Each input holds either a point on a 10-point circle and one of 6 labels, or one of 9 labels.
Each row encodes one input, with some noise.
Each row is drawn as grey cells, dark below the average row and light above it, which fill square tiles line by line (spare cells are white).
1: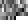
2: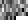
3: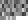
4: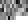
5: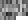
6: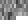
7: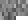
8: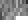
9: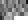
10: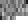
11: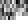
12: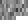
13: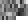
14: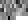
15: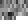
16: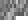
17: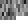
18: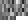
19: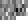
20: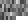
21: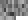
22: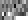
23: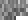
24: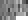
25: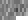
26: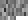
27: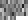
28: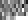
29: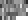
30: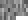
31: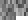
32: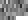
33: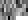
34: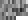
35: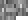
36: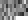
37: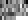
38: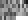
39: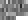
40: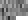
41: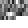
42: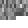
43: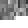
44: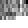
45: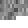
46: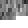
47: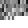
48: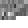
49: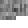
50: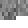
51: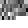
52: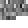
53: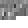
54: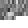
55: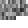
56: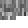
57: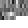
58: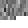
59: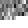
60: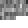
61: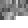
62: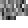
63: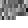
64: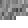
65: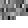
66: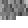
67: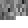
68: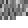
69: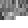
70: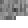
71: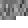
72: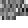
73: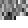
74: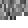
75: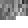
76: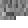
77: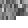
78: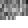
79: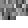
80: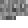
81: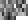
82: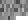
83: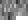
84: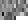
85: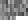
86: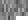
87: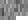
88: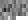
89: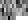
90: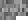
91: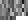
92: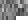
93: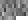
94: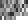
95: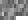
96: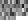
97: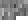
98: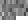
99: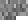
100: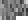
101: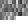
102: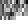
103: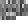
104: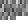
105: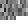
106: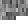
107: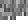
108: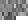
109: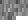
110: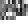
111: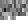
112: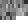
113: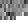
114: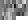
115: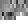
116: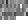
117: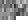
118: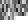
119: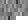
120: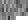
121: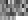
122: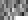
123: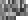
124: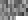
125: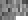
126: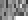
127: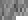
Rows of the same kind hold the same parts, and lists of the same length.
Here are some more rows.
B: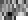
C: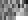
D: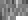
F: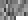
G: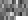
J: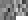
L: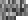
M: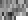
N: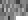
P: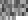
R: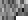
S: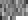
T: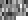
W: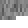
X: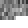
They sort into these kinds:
B, L, M, N, W
C, D, F, G, J, P, R, S, T, X

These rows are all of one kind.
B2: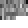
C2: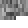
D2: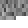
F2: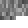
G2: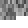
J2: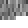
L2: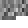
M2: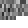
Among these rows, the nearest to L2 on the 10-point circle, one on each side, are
B2 and C2.
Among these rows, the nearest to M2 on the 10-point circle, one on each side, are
F2 and G2.
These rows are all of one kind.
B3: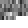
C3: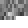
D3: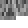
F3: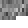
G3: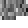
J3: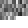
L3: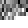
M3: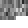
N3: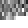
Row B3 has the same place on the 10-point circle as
J3, L3 and N3.
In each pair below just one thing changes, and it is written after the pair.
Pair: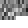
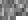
the label
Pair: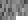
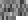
the place on the 10-point circle
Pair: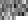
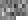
the label
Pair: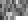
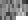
the label
